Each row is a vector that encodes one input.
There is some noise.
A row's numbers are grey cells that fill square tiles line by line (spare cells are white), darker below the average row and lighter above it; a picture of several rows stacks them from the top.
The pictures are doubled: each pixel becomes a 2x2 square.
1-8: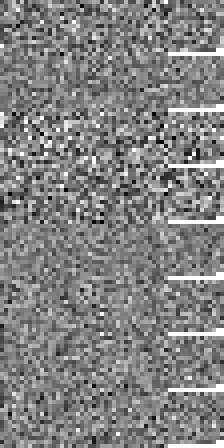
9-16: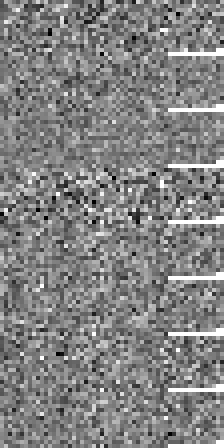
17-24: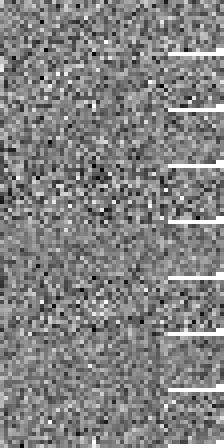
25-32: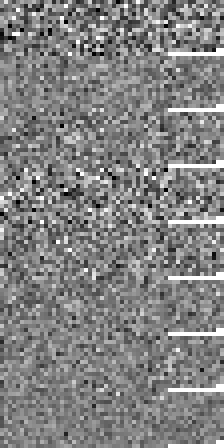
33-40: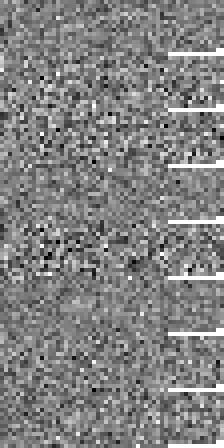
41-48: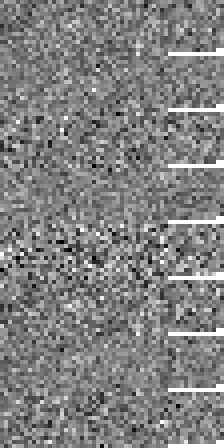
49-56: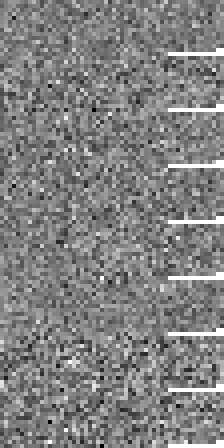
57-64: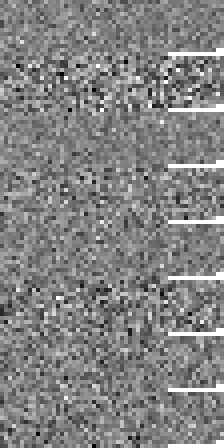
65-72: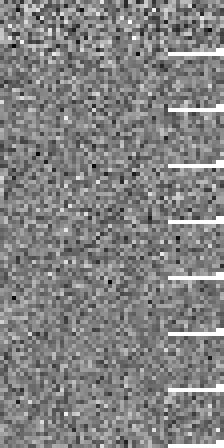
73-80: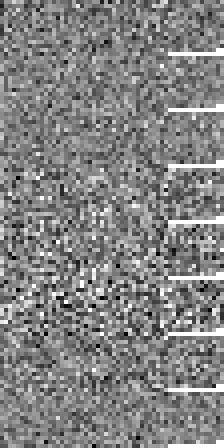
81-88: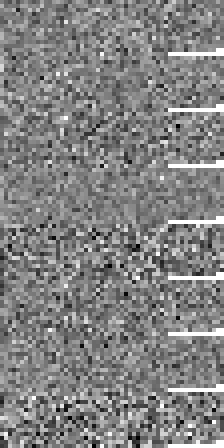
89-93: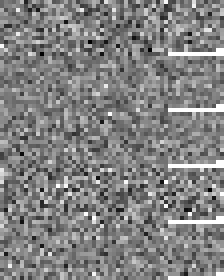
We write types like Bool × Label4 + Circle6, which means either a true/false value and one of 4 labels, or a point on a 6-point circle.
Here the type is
Bool × Line4 + (Label5 + Line5) × Line5.
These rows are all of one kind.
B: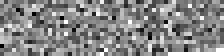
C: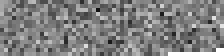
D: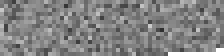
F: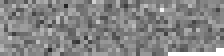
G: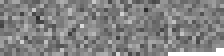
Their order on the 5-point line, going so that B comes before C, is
B, G, F, C, D.
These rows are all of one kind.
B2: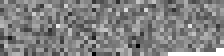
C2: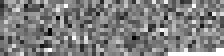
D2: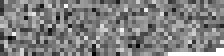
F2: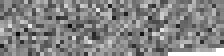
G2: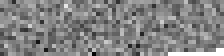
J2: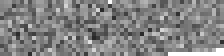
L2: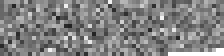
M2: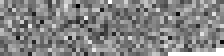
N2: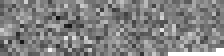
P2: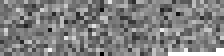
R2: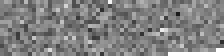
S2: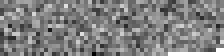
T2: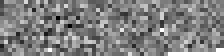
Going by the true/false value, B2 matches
D2, G2 and S2.
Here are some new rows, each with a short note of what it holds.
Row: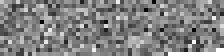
one of 5 labels and a point on a 5-point line
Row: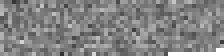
a point on each of two 5-point lines
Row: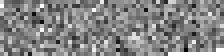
a point on each of two 5-point lines
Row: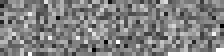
one of 5 labels and a point on a 5-point line
